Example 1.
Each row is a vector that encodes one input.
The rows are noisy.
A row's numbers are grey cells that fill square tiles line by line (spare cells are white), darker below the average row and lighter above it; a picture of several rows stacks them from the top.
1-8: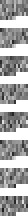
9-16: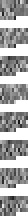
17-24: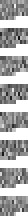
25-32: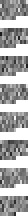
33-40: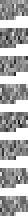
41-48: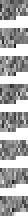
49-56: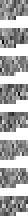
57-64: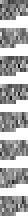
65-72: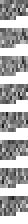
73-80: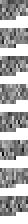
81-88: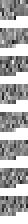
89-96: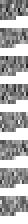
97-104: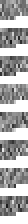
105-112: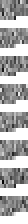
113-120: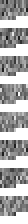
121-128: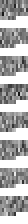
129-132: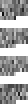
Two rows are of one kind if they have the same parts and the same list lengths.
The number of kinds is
3.
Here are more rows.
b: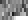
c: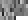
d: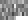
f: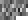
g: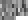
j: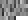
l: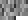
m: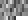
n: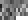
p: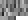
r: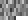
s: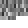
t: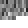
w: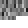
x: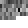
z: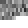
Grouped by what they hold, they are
b, d, g, z
c, j, l, m, p, r, s, t, w
f, n, x

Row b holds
a point on an 11-point circle.
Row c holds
a node of a 10-node tree.
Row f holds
a point on a 7-point line.
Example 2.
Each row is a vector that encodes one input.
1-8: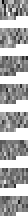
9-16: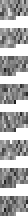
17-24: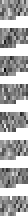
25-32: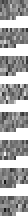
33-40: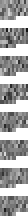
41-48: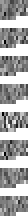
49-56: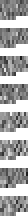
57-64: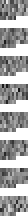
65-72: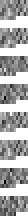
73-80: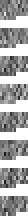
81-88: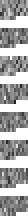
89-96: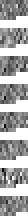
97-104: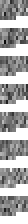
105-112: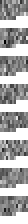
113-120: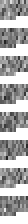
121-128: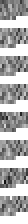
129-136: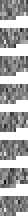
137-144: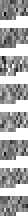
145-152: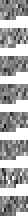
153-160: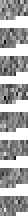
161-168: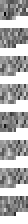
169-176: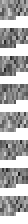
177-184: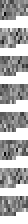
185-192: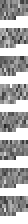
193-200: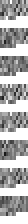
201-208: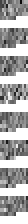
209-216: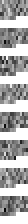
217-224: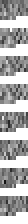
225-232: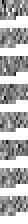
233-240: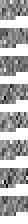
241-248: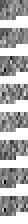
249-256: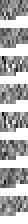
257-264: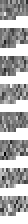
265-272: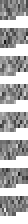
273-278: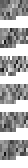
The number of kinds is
4.
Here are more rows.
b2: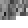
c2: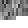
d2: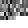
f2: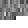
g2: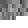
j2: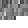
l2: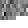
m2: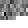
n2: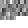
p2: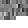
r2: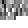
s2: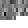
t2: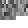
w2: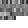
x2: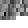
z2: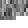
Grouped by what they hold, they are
b2, d2, l2, m2, s2, t2, x2, z2
c2, f2, g2, j2, p2, w2
n2
r2

